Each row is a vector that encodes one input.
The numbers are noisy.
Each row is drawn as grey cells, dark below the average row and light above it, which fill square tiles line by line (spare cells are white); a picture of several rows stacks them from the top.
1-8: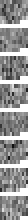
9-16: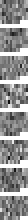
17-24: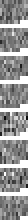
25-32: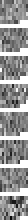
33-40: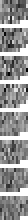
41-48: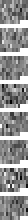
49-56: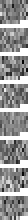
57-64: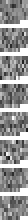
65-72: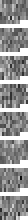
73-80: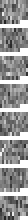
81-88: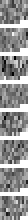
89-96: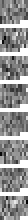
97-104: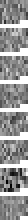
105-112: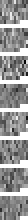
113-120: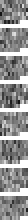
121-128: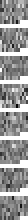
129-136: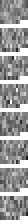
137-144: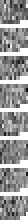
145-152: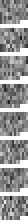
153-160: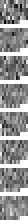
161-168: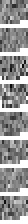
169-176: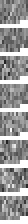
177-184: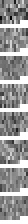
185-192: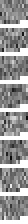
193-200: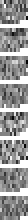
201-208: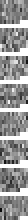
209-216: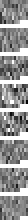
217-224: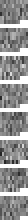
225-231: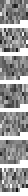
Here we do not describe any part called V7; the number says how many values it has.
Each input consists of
a point on an 11-point line, together with either a node of a 13-node tree, or a value of V7.
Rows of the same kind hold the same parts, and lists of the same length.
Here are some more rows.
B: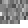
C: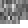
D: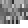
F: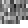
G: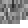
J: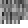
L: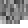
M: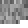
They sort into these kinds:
B, F, G, J, L
C, D, M

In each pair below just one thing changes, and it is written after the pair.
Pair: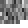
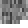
the place on the 11-point line
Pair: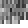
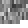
the place on the 11-point line
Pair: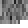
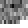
the place on the 11-point line
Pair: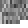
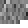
the node of the tree
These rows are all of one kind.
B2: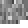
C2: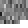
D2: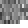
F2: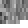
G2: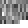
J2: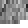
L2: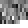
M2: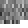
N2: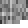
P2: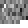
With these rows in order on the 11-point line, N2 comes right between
B2 and P2.
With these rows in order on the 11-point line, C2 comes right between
F2 and L2.
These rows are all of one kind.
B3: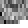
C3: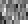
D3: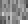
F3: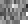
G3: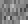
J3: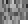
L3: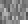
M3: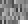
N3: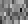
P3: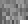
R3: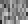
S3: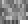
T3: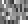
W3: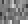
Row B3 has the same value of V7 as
J3, P3 and S3.
